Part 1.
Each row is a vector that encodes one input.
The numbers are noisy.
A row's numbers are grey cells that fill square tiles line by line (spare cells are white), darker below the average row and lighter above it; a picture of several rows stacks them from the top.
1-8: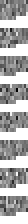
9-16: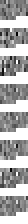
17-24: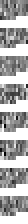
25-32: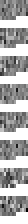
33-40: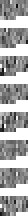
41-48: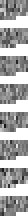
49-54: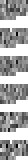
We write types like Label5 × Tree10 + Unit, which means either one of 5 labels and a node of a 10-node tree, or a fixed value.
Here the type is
Bool × Line4.
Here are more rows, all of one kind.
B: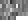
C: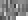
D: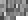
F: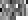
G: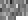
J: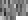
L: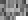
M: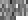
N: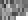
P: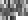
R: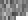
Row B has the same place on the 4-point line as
F, J, L and P.
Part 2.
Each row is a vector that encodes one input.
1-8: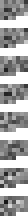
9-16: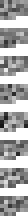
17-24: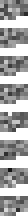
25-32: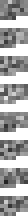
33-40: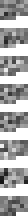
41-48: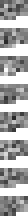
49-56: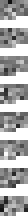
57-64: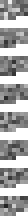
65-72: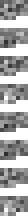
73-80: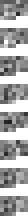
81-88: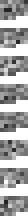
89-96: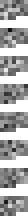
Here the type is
List2(Circle6).
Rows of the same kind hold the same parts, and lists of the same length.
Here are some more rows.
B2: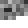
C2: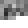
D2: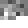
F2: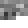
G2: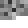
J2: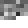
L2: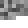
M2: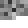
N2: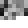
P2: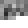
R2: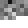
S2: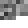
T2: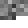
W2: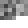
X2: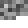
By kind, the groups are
B2, C2, F2, P2, S2, T2, W2
D2, G2, J2, L2, M2, R2, X2
N2

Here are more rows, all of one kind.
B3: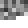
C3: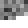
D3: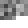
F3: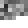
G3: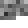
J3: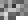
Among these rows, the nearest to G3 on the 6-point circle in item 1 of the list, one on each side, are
C3 and D3.
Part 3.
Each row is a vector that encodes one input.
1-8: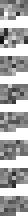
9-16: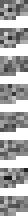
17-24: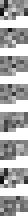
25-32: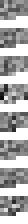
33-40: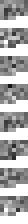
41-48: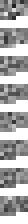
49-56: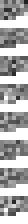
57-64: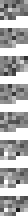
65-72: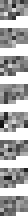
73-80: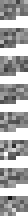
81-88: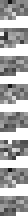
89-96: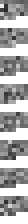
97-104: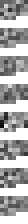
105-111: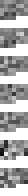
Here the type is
List2(Circle6).
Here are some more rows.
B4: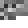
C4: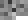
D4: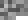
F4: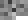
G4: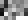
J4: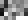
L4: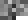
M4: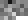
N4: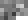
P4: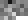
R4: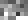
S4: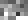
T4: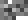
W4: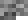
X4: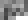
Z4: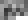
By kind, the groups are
B4, L4, N4, T4, W4, X4, Z4
C4, D4, F4, M4, P4, R4, S4
G4, J4

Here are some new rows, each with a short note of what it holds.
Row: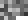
a list of two items
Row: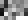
the empty list
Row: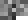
a list of two items
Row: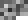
a list of one item
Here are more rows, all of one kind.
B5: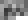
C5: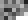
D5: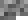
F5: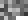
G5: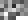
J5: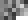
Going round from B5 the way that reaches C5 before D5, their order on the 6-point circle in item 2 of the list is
B5, C5, J5, G5, D5, F5.
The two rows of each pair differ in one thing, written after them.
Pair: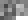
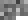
the place on the 6-point circle in item 2 of the list
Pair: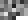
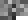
the place on the 6-point circle in item 1 of the list
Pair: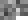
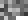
the place on the 6-point circle in item 1 of the list
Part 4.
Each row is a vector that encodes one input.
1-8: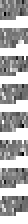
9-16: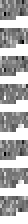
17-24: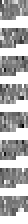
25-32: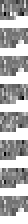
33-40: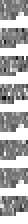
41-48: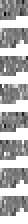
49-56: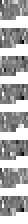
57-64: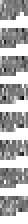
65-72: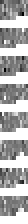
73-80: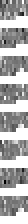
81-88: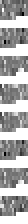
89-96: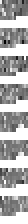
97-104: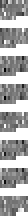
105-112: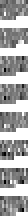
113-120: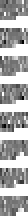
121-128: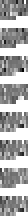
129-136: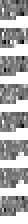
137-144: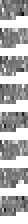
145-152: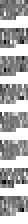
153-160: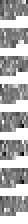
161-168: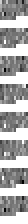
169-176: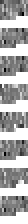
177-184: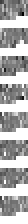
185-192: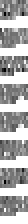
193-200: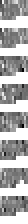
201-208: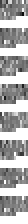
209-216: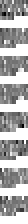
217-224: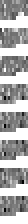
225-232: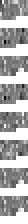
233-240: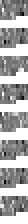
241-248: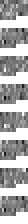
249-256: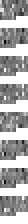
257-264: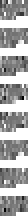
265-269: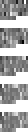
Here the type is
List2(Circle6).
